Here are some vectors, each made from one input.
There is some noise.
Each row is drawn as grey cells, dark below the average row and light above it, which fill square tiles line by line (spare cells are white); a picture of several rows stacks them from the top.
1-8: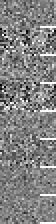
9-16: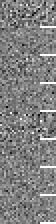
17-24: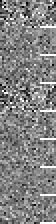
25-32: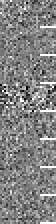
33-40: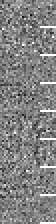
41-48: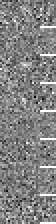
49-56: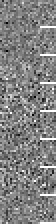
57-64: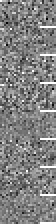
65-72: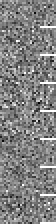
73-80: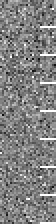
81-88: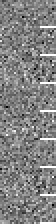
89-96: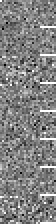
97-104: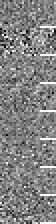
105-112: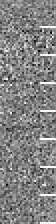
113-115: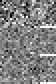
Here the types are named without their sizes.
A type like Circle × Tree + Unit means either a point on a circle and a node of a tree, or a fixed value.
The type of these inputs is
(Circle + Unit) × (Line × Line + Tree) + Unit.
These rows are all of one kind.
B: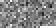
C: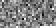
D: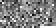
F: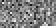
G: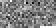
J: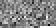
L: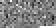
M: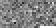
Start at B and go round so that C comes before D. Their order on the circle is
B, C, J, F, M, D, L, G.
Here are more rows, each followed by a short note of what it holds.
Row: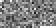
a point on a circle and a point on each of two lines
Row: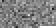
a point on each of two lines
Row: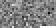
a point on each of two lines
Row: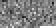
a point on each of two lines
